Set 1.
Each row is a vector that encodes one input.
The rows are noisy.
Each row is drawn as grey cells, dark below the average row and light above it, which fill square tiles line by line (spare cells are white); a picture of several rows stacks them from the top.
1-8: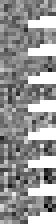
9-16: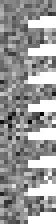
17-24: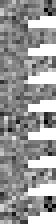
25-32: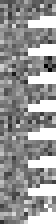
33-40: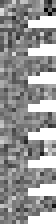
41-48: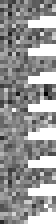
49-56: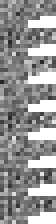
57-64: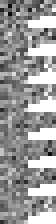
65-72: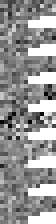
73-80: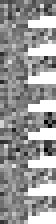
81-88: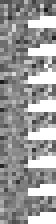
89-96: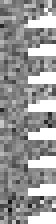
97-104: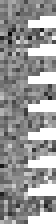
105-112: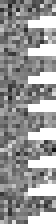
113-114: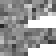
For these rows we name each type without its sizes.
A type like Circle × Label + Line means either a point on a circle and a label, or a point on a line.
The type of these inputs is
Line.
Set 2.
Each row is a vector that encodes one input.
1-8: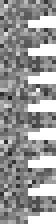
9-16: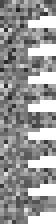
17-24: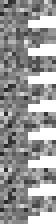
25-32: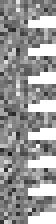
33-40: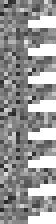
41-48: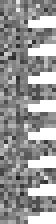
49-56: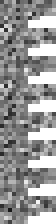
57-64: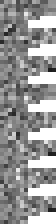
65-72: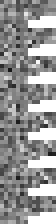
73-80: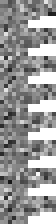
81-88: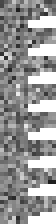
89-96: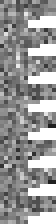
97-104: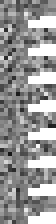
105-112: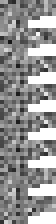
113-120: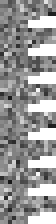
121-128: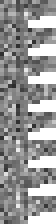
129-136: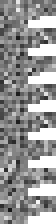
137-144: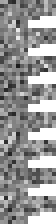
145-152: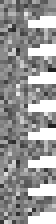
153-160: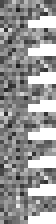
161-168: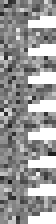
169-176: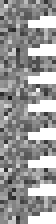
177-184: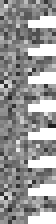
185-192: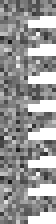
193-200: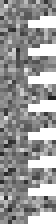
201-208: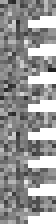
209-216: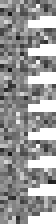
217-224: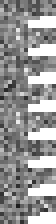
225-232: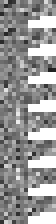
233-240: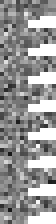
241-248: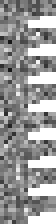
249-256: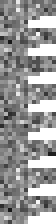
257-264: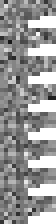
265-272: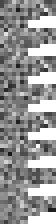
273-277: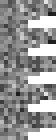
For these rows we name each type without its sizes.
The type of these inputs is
Circle.
